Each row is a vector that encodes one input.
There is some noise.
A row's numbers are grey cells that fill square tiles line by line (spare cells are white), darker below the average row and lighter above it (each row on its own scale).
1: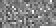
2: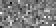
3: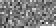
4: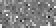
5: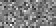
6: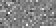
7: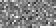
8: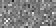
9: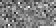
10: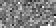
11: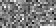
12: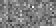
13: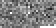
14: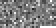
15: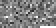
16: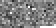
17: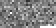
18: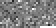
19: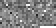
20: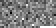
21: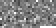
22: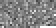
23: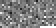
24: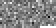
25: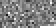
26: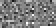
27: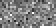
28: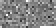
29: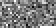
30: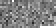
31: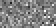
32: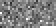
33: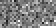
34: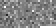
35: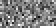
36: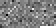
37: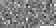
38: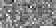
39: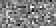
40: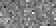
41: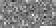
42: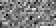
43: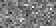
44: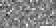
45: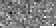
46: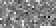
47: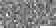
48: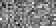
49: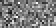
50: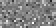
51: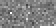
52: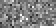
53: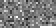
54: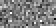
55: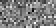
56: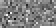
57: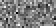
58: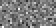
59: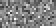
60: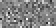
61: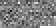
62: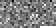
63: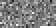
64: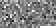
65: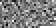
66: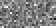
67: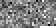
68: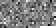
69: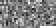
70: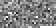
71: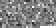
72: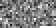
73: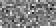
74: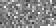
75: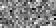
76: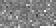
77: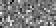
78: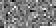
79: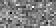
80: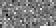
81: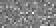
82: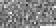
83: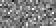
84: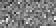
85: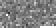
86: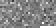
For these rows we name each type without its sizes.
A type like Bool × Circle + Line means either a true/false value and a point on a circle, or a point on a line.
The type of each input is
(Label + Line × Line) × Tree.
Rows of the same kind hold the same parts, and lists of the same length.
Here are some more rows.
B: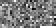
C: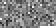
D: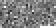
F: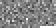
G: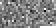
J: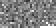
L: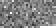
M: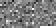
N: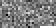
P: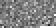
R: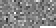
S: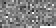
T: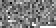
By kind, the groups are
B, C, N, R, S
D, F, G, J, L, M, P, T

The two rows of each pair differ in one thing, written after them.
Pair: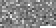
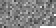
the node of the tree
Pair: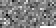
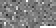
the node of the tree
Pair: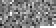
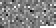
the node of the tree
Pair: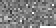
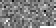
the node of the tree
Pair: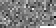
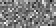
the label
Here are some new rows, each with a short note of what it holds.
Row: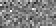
a point on each of two lines and a node of a tree
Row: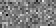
a label and a node of a tree
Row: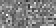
a point on each of two lines and a node of a tree
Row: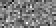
a point on each of two lines and a node of a tree
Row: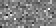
a label and a node of a tree
